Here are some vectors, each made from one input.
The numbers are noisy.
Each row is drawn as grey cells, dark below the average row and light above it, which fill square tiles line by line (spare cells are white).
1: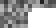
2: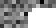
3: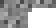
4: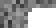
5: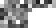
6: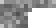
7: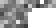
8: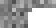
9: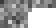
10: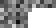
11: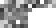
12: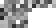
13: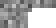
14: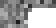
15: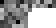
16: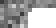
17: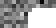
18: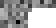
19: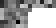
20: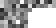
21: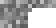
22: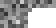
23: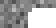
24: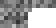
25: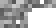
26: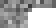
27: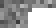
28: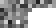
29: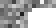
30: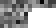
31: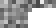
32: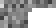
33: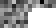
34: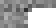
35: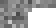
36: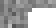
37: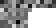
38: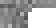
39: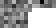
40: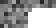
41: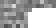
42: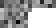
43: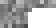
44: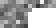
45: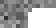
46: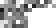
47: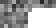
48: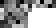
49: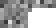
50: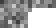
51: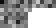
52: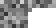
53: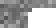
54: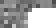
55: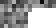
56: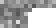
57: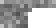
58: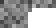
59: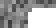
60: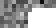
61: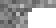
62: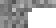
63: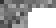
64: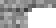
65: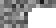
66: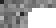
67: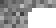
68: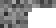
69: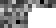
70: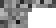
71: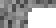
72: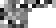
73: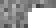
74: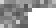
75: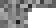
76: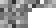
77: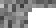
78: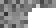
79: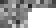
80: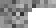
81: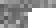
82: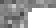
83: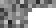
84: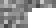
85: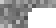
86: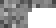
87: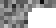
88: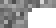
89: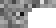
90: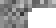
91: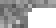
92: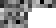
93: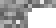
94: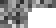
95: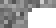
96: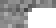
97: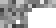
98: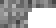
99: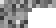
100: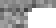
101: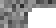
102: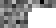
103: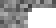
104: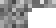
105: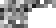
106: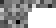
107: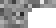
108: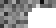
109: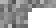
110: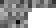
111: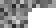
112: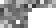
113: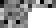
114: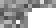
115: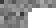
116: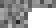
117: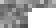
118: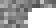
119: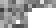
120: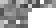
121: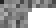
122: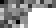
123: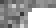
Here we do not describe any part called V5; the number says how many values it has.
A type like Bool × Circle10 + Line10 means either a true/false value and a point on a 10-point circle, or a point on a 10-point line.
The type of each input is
Bool × (Line4 + Tree7) × V5.
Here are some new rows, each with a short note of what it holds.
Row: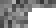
a point on a 4-point line, a true/false value and a value of V5
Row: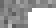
a node of a 7-node tree, a true/false value and a value of V5
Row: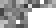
a node of a 7-node tree, a true/false value and a value of V5
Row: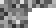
a point on a 4-point line, a true/false value and a value of V5
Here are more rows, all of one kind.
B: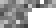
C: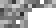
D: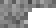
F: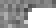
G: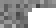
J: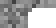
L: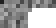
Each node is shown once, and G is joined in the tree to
B.
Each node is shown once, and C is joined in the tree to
D and J.
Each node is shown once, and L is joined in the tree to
D and F.
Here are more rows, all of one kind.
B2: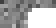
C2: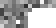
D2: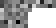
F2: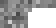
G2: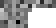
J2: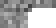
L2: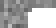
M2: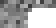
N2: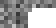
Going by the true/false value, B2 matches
C2, F2 and N2.
